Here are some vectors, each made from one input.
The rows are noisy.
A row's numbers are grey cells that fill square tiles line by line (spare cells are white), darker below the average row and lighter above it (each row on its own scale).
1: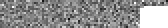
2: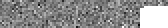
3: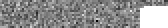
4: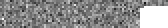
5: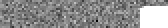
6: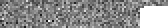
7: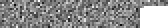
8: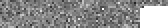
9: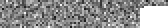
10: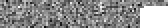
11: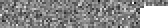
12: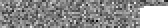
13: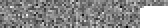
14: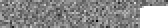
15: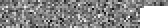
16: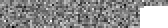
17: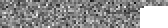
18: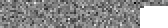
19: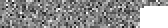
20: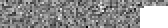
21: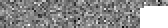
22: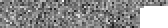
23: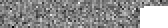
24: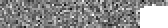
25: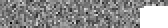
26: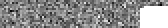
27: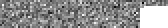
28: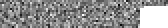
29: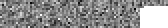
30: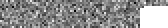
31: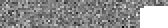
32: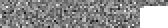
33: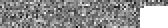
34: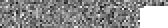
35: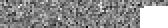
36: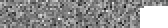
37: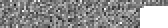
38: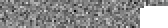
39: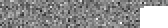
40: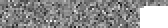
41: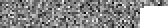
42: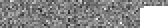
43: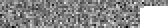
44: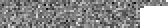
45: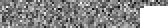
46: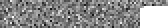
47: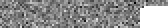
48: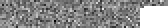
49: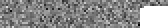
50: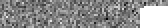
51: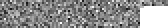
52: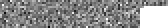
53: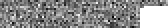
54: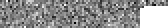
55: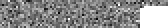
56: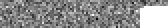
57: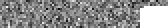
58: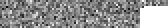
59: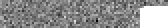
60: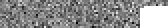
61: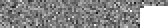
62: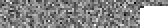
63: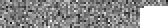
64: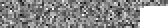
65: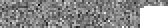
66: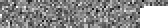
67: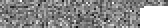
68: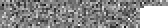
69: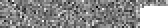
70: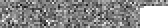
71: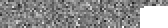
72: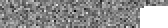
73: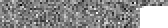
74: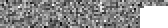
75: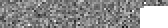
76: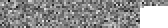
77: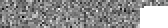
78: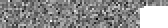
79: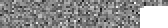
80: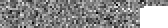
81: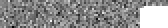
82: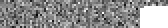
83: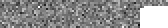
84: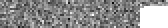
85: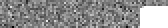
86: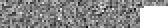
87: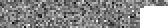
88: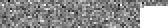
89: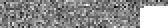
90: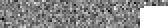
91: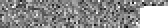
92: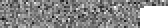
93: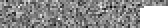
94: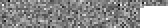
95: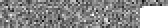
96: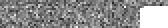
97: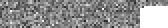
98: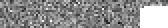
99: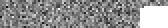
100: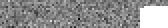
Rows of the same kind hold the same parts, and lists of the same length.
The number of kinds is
3.
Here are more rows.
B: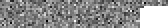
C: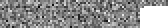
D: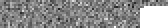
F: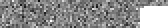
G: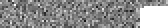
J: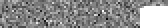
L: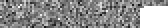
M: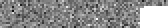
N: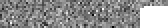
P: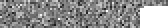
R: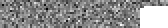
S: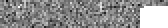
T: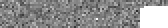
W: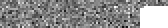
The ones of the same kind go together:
B, C, D, R
F, G, J, M, N, T, W
L, P, S

